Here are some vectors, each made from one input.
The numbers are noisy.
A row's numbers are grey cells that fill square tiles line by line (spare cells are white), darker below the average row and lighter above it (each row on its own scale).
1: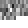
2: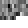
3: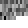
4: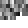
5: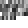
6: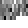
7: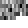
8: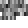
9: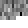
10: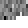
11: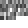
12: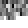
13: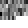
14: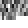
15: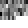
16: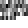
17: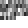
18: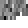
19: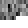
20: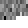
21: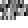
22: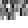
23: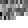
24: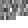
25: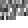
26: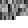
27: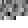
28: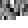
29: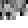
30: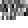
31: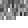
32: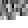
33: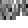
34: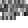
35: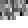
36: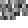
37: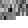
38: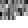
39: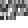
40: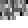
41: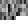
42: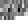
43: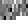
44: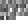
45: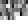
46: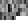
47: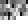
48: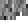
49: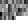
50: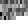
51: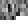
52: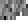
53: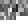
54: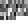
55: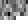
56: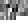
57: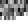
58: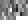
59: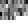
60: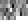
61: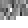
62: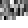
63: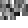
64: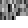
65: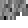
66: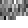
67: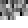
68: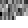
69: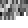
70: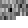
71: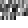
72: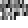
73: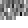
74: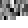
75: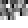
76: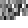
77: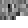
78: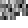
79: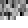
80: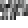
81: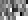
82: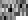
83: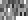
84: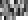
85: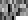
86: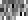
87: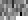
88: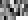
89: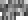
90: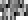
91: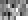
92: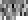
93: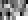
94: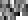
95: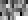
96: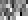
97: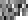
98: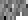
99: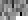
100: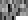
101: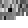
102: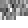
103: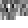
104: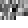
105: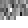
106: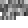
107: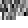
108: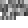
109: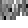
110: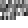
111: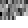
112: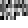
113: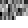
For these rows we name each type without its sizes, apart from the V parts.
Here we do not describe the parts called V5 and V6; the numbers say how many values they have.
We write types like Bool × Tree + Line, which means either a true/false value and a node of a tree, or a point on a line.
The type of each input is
Bool × Line × V5 + V6.
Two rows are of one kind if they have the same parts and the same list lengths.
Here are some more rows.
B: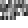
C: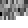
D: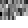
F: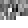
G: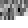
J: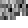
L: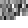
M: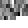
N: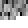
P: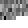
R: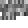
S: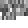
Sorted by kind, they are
B, F, N, R, S
C, D, G, J, L, M, P

